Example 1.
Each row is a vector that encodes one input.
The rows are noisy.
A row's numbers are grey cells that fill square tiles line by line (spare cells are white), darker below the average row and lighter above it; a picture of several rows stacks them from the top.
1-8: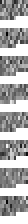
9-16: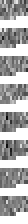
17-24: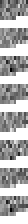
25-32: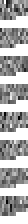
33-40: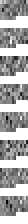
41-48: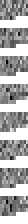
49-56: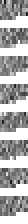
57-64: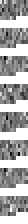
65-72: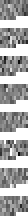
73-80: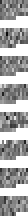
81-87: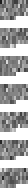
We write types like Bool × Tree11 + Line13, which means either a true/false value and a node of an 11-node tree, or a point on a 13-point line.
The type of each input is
Line6 + Line9.
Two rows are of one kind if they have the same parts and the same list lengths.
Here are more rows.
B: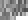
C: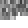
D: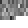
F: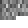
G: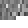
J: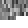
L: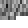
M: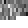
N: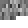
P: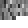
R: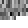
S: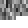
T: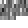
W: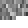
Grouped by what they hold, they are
B, C, L, R, S, T
D, F, G, J, M, N, P, W

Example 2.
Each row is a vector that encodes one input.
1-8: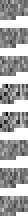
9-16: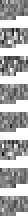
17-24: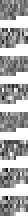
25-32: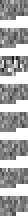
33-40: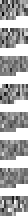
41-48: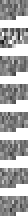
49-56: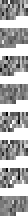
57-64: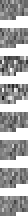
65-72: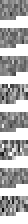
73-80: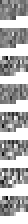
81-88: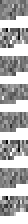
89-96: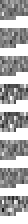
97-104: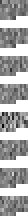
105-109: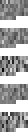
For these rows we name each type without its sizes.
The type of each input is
Circle + Line.
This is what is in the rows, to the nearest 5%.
About 65% of them hold a point on a circle. The rest hold a point on a line.
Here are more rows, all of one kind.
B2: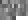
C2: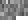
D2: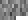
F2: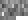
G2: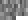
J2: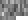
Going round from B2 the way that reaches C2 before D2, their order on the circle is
B2, G2, C2, J2, F2, D2.
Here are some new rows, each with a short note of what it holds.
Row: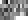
a point on a line
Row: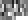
a point on a line
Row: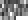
a point on a line
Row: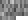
a point on a circle
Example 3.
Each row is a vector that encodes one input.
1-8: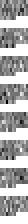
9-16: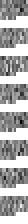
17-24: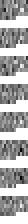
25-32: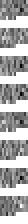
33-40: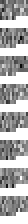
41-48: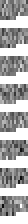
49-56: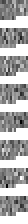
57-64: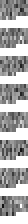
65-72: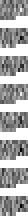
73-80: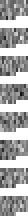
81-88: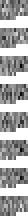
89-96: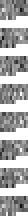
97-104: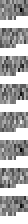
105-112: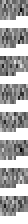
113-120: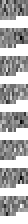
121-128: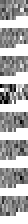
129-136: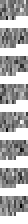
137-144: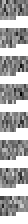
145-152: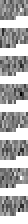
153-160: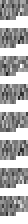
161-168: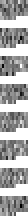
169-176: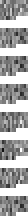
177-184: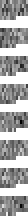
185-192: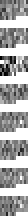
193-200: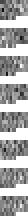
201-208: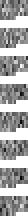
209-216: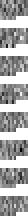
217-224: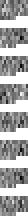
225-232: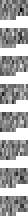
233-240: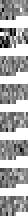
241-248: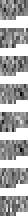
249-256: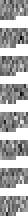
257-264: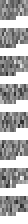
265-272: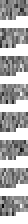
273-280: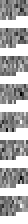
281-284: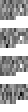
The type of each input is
List2(Circle14).
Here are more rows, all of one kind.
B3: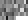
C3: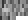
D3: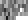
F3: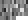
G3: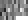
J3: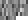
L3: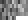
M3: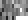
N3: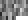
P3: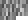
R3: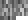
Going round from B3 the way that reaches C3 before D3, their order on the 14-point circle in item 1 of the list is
B3, G3, N3, M3, L3, R3, C3, J3, P3, D3, F3.
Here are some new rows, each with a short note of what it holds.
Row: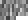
a list of two items
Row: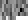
a list of one item
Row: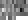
a list of one item
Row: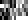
the empty list
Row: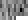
a list of one item
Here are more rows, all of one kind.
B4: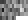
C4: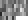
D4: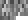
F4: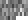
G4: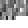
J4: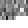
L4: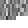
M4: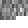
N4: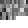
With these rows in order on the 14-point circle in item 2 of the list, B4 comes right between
D4 and N4.
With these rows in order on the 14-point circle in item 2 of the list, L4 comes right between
D4 and J4.
